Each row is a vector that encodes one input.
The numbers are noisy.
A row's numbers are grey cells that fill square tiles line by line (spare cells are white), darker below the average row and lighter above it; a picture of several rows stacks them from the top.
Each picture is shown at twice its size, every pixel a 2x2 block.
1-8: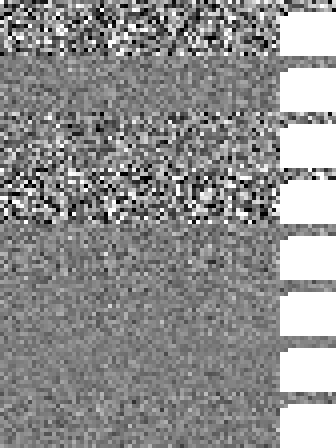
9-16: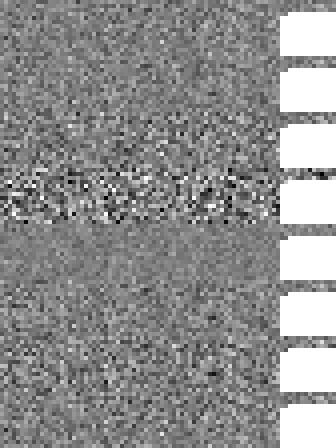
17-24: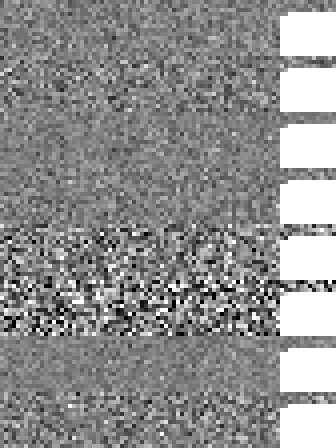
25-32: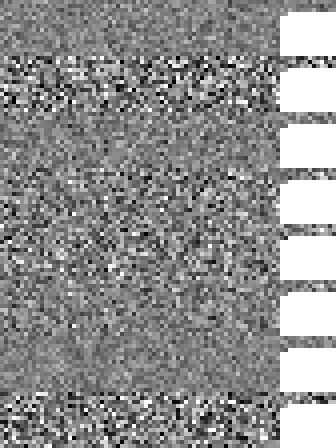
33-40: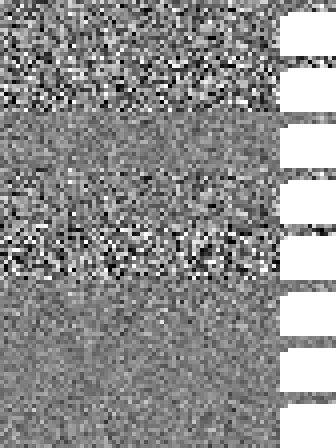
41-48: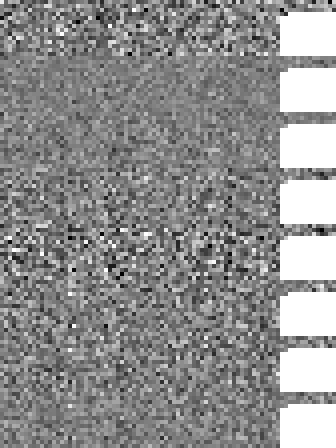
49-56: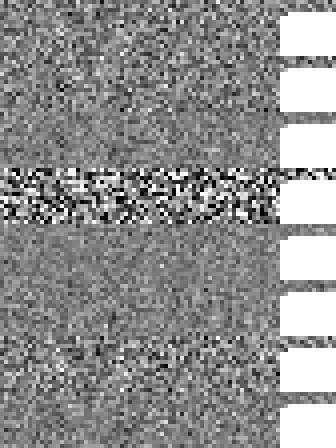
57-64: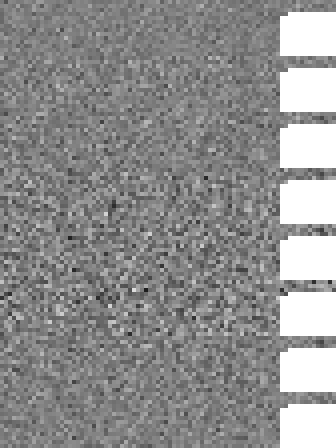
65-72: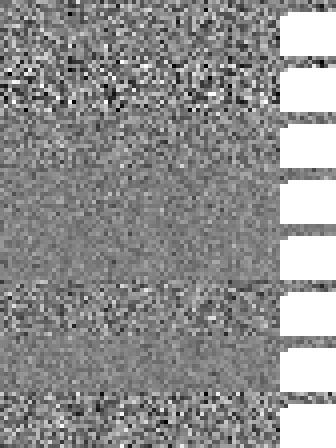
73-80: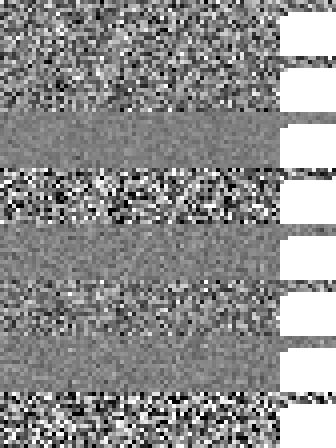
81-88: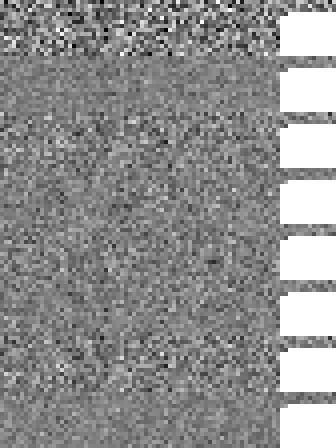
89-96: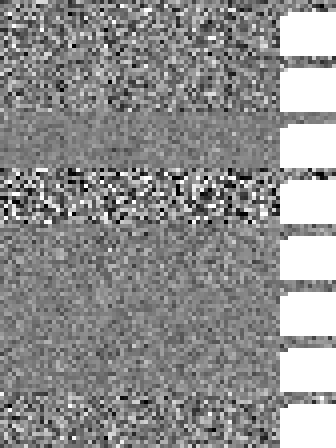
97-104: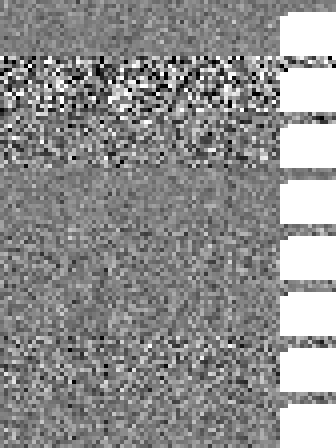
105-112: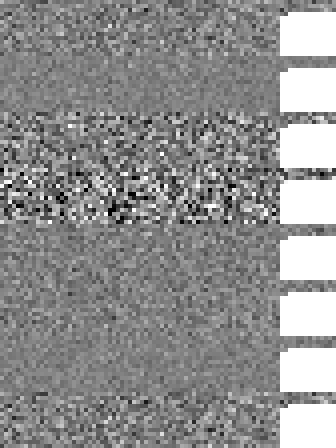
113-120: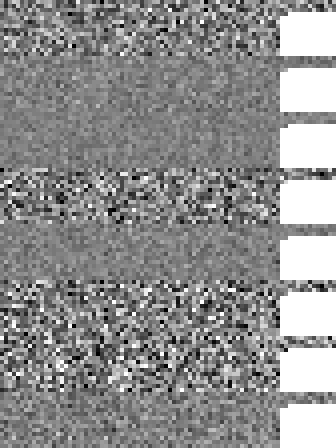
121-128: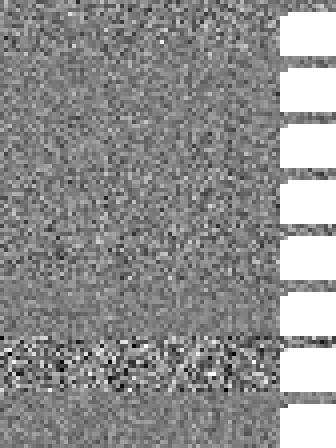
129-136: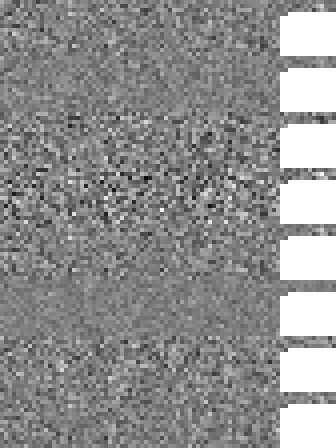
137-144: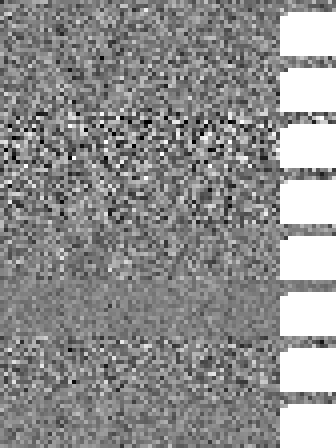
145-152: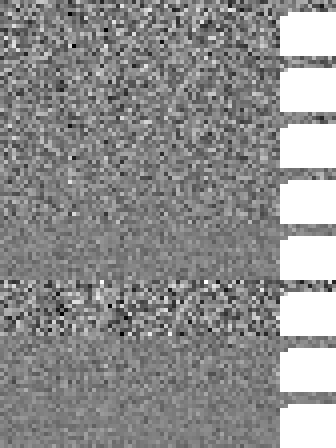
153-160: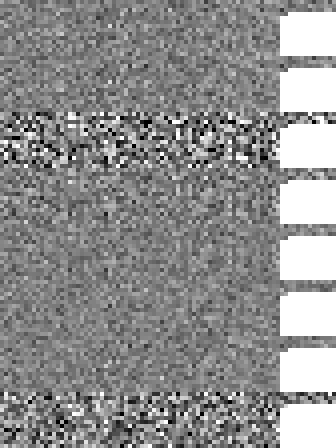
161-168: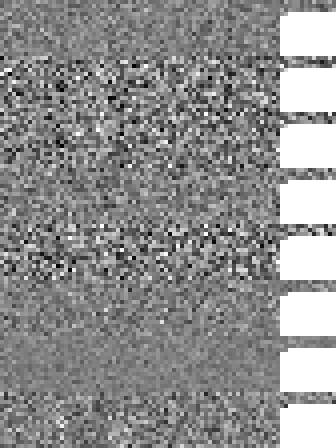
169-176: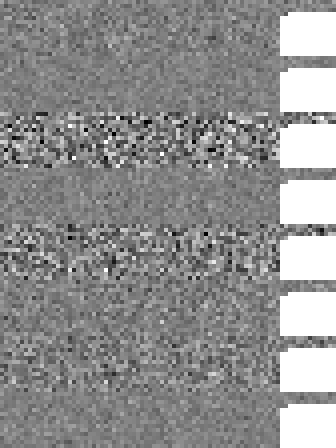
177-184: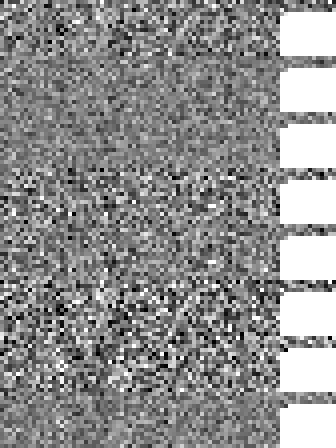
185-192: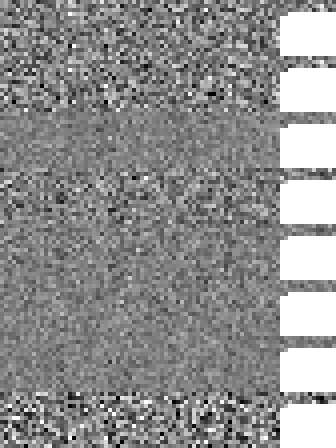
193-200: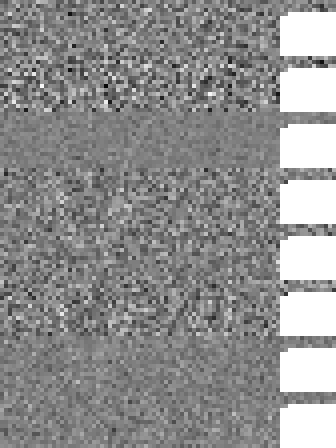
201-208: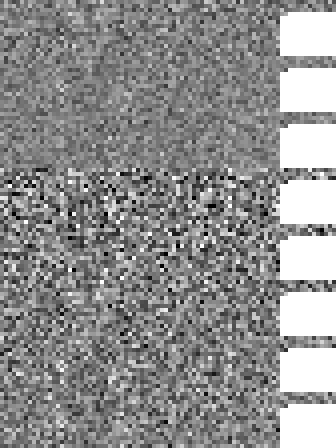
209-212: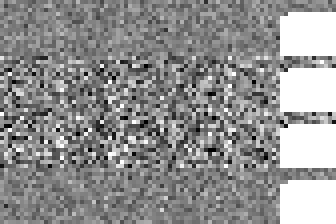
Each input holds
a point on a 10-point line, together with a list of up to two points on a 9-point circle.
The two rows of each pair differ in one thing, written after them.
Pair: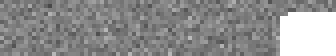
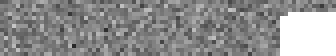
the place on the 10-point line
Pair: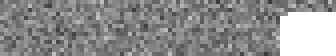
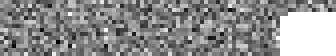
the place on the 10-point line
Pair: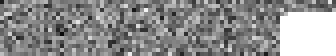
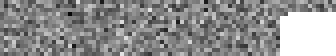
the place on the 9-point circle in item 1 of the list
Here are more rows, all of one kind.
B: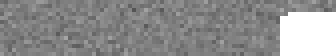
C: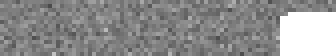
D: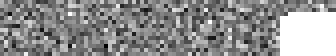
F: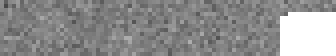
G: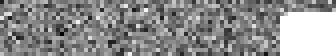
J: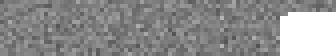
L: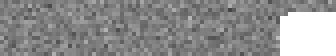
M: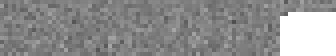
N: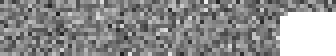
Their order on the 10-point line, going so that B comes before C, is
D, N, M, B, F, G, L, C, J.
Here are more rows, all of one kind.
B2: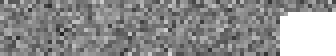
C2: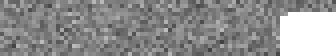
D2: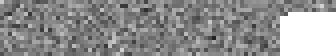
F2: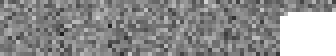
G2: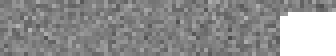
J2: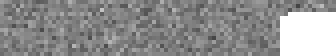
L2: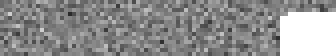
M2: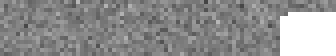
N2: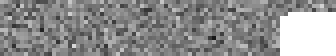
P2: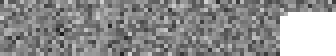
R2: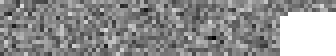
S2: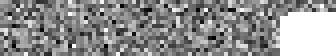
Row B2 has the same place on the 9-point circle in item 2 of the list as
D2, L2 and R2.
